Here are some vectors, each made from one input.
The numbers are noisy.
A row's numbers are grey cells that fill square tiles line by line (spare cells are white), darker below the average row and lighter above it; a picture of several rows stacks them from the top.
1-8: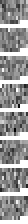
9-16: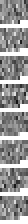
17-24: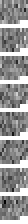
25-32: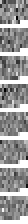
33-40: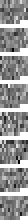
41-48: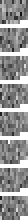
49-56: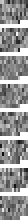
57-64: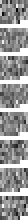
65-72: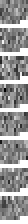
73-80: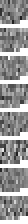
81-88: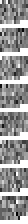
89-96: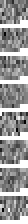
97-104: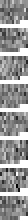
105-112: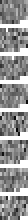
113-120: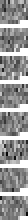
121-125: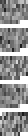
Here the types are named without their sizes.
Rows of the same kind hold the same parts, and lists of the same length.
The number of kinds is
2.
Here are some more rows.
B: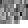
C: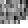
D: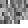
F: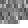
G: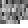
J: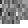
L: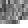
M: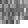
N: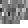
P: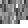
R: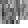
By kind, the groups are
B, C, D, G, P
F, J, L, M, N, R

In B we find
a point on a circle, a label and a node of a tree.
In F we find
a point on a circle and a label.
